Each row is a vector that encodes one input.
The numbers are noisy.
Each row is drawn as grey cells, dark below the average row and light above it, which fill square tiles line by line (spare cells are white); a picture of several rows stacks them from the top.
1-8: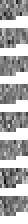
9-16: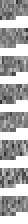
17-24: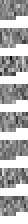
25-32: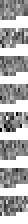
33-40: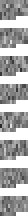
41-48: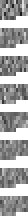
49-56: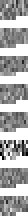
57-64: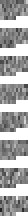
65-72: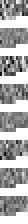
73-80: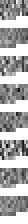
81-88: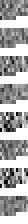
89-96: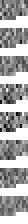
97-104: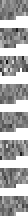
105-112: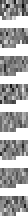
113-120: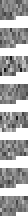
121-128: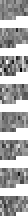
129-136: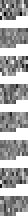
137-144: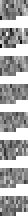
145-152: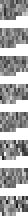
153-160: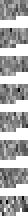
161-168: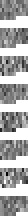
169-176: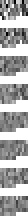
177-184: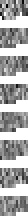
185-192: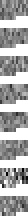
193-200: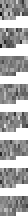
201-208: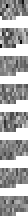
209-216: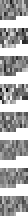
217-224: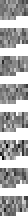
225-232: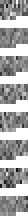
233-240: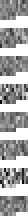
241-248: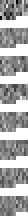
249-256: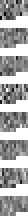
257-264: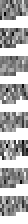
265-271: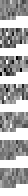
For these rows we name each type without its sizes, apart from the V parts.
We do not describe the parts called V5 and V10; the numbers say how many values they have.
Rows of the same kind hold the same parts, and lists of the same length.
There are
3 kinds of row.
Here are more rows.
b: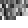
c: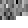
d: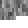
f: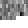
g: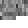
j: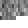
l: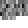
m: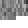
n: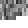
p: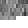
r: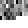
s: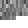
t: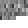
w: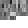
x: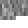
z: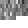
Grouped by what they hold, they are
b, f, j, l, n, t, w, x
c, d, r
g, m, p, s, z

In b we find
three true/false values and a value of V10.
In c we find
a value of V5.
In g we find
two labels.
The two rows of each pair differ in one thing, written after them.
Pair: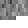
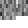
one of the three true/false values
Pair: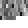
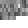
the value of V10
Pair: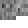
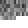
the value of V10
